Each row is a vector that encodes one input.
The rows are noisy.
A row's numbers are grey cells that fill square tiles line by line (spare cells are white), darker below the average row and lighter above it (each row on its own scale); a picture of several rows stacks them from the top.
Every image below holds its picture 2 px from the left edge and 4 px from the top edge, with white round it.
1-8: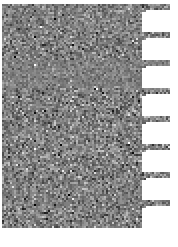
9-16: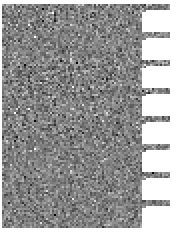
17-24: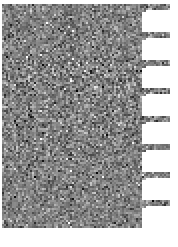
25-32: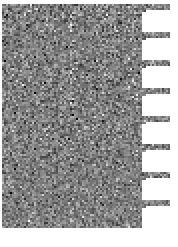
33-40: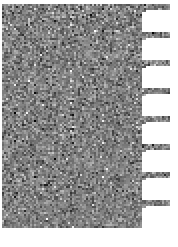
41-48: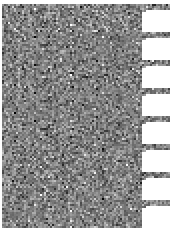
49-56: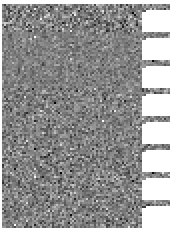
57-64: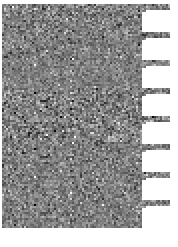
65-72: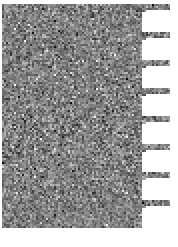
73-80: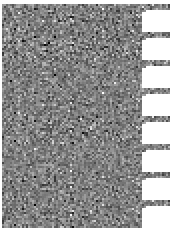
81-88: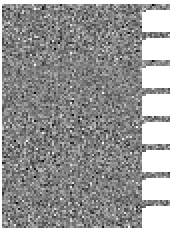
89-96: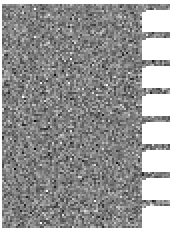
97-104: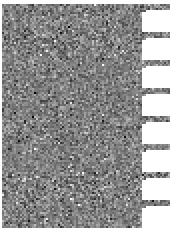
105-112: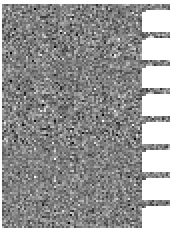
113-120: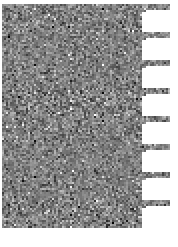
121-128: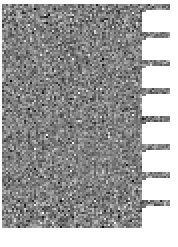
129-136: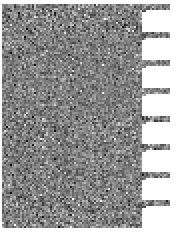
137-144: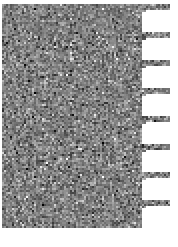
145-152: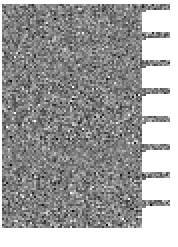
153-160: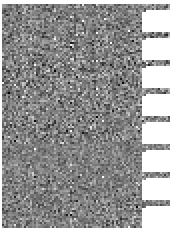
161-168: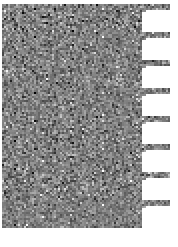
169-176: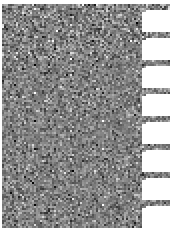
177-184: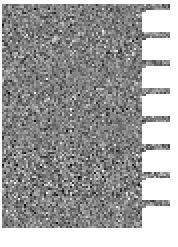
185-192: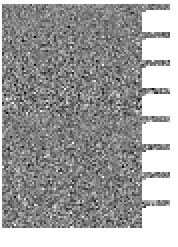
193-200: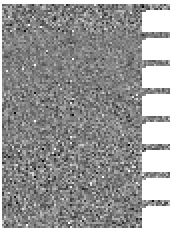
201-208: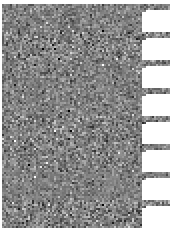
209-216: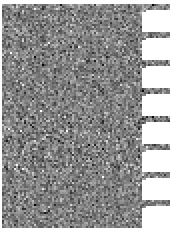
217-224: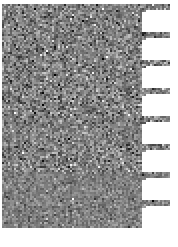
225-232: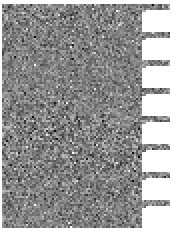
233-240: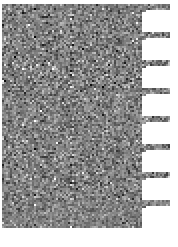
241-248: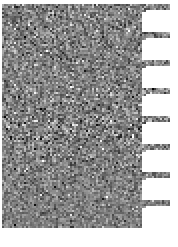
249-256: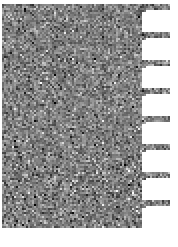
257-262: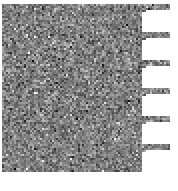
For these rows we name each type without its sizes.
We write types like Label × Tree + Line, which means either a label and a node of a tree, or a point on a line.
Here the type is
(Bool × Bool × Bool + Label) × Label × List(Line).
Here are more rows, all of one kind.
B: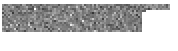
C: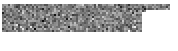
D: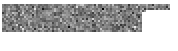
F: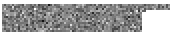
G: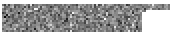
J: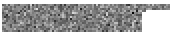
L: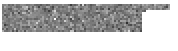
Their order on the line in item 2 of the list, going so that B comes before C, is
F, G, B, L, D, J, C.
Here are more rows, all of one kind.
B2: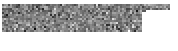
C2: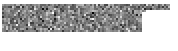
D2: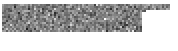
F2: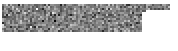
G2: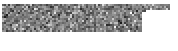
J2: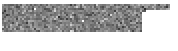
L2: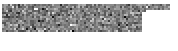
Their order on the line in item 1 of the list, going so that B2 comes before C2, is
G2, B2, D2, J2, C2, F2, L2.
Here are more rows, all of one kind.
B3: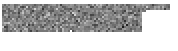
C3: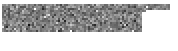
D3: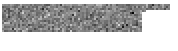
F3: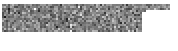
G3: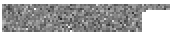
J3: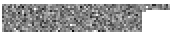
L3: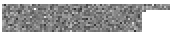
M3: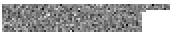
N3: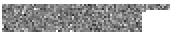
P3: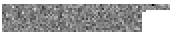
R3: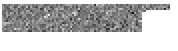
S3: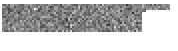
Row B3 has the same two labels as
D3, M3 and R3.
